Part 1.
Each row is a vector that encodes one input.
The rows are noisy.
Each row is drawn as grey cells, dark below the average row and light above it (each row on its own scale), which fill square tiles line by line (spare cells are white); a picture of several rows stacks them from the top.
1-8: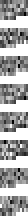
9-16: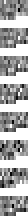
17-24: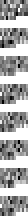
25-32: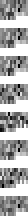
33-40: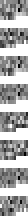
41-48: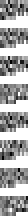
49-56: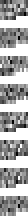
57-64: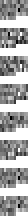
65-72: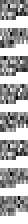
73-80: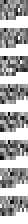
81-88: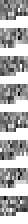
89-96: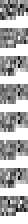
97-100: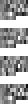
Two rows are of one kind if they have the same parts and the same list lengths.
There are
2 kinds of row.
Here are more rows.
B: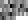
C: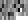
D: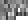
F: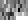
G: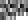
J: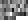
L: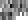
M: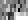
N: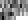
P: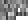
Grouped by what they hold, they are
B, C, F, G, L, M, N
D, J, P

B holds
a point on a 7-point line and a true/false value.
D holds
a point on a 9-point line.
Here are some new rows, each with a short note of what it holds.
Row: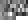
a point on a 9-point line
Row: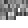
a point on a 9-point line
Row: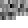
a point on a 7-point line and a true/false value
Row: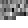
a point on a 9-point line
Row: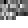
a point on a 9-point line
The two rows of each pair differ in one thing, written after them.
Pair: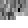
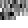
the true/false value
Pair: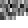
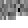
the true/false value
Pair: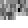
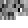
the place on the 7-point line
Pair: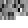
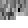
the place on the 7-point line
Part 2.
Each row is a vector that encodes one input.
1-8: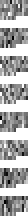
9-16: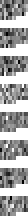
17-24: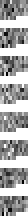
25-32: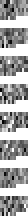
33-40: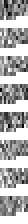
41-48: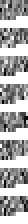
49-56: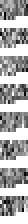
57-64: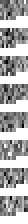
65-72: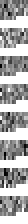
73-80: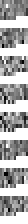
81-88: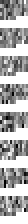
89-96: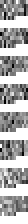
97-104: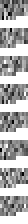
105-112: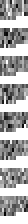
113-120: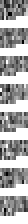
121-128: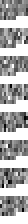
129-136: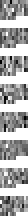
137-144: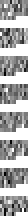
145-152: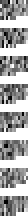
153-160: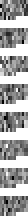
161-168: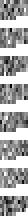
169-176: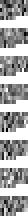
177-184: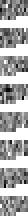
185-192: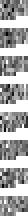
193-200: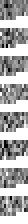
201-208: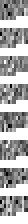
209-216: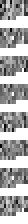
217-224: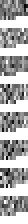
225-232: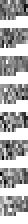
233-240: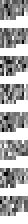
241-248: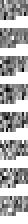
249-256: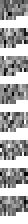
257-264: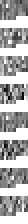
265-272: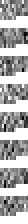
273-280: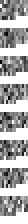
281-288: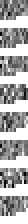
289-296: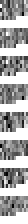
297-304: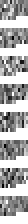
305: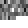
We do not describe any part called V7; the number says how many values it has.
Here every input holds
either a point on a 10-point line, or a true/false value and a value of V7.
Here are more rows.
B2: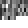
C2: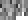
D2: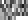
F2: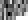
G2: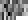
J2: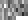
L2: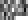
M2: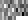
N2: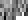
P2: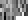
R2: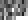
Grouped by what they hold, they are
B2, C2, D2, J2, L2, M2, N2, P2
F2, G2, R2

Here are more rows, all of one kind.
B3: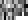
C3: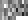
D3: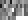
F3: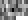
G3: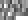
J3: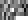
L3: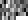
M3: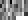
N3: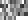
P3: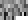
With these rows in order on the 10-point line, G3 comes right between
C3 and D3.
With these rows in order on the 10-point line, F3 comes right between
L3 and M3.
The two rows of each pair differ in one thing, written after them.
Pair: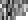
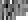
the true/false value
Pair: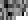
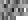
the true/false value
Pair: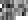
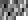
the value of V7
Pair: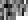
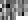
the true/false value
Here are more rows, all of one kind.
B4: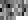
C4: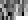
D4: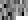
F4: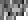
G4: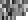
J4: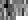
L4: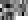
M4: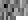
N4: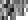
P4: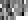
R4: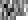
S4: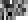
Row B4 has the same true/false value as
J4, L4, M4 and S4.
